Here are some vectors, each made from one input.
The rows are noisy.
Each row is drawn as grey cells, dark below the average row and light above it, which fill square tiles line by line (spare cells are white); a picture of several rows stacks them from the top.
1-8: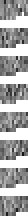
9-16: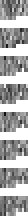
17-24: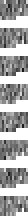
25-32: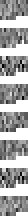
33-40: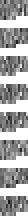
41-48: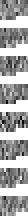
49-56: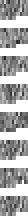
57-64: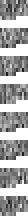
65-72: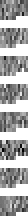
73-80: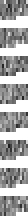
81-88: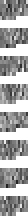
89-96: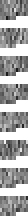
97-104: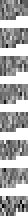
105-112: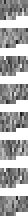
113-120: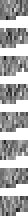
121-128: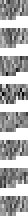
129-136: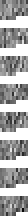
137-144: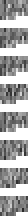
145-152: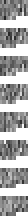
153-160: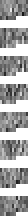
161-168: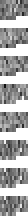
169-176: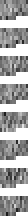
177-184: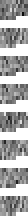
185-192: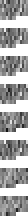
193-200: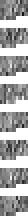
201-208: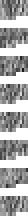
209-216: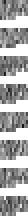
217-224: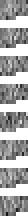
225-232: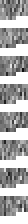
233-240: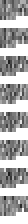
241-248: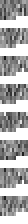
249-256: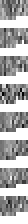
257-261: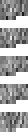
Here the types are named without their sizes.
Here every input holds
a list of points on a line.
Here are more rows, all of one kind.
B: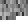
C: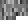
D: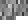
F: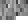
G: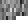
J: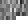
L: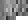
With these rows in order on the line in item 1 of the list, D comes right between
F and L.
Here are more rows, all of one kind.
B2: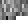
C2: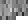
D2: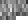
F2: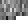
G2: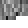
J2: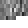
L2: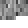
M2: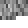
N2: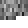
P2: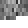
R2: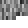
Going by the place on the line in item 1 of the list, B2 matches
G2 and R2.
